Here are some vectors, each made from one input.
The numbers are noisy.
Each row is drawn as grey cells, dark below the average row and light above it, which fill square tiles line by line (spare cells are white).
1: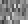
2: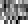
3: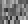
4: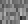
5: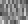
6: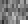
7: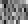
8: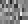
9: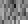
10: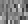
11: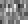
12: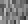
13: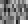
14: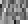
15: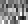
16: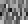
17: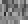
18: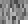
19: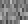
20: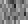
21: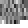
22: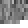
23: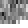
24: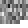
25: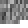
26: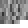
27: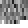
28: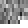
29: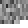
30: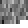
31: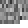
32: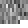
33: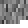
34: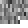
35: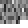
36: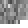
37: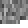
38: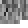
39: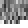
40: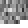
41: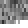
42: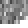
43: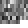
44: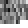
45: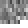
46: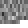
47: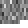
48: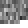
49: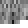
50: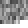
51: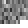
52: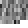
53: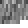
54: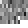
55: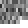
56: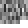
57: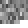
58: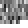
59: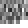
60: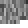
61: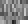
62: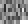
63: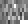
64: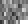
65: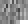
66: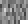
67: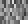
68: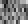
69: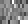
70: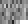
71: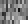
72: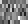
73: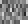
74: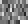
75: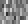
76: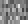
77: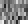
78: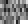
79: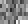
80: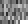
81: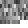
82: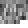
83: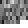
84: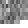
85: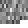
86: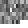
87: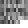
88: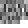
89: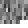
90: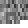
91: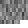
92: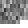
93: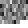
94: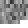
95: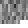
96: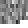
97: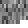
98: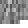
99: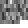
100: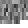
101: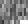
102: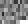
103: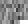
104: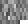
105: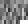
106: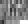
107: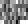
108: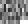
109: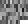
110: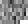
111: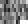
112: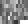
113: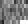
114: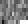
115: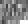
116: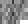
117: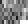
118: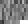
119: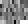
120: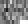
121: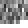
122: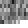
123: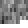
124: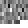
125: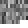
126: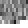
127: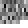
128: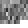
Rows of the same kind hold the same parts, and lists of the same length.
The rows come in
4 kinds.
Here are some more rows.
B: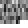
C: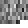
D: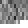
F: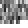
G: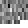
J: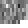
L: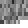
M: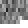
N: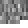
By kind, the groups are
B, F
C, N
D, J
G, L, M

